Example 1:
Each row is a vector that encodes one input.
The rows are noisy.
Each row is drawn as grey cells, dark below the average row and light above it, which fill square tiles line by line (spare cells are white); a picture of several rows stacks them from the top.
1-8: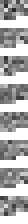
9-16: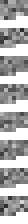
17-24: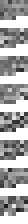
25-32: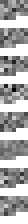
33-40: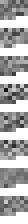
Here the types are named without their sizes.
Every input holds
a point on a line.
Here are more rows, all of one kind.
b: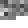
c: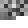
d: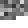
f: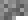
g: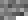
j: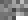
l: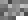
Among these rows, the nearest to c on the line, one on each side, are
f and j.
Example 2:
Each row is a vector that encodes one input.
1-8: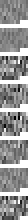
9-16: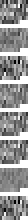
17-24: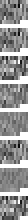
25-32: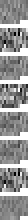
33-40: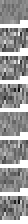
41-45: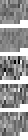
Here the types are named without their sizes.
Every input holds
a point on a line.
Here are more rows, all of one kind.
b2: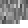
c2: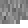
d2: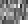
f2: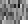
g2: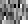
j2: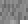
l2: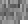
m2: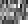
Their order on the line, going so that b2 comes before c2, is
m2, d2, b2, c2, j2, l2, f2, g2.
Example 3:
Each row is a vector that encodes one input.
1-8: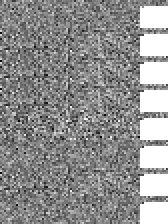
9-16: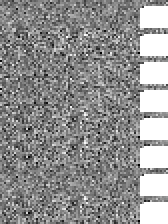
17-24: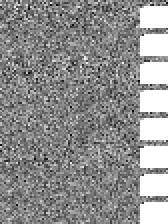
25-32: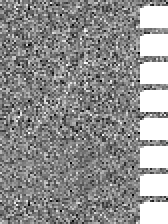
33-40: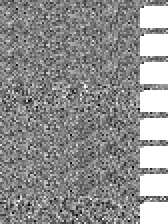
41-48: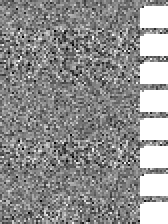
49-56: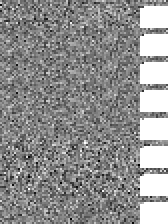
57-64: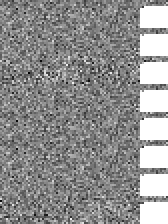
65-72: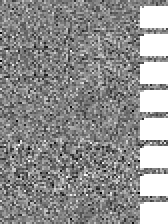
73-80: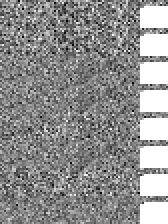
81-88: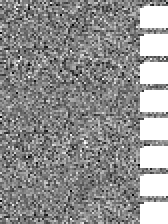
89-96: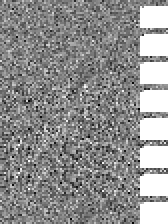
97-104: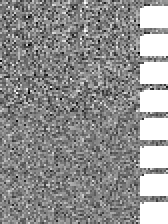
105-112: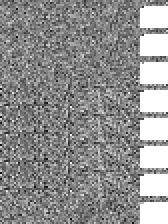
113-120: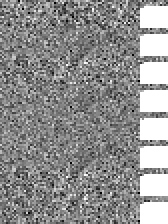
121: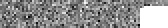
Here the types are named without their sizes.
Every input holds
a node of a tree.
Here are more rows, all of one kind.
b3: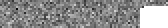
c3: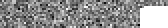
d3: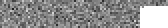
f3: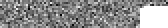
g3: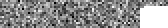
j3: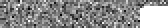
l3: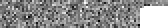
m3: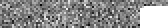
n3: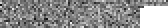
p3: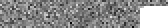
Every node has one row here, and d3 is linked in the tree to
b3 and p3.
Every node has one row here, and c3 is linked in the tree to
l3.
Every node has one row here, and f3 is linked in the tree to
j3 and p3.
